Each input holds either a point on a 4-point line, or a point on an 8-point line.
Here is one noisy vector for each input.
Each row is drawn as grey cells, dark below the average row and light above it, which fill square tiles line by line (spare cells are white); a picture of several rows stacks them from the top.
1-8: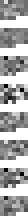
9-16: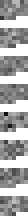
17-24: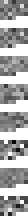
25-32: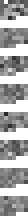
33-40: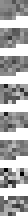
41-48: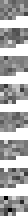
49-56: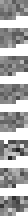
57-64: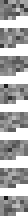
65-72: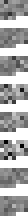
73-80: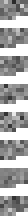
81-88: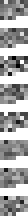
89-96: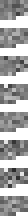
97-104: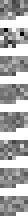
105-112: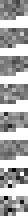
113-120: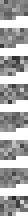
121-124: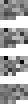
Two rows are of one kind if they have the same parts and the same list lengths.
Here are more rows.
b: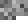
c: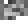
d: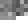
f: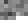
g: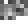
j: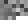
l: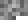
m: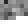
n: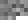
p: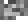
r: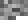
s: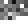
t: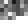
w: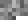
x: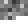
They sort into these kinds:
b, c, g, l, p, r, w
d, f, j, m, n, s, t, x

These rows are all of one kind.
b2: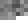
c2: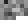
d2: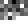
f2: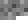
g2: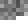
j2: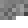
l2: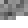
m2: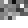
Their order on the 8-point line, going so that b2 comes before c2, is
g2, b2, f2, d2, j2, c2, m2, l2.
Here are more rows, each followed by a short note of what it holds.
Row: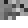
a point on an 8-point line
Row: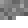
a point on an 8-point line
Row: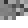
a point on an 8-point line
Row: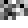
a point on an 8-point line
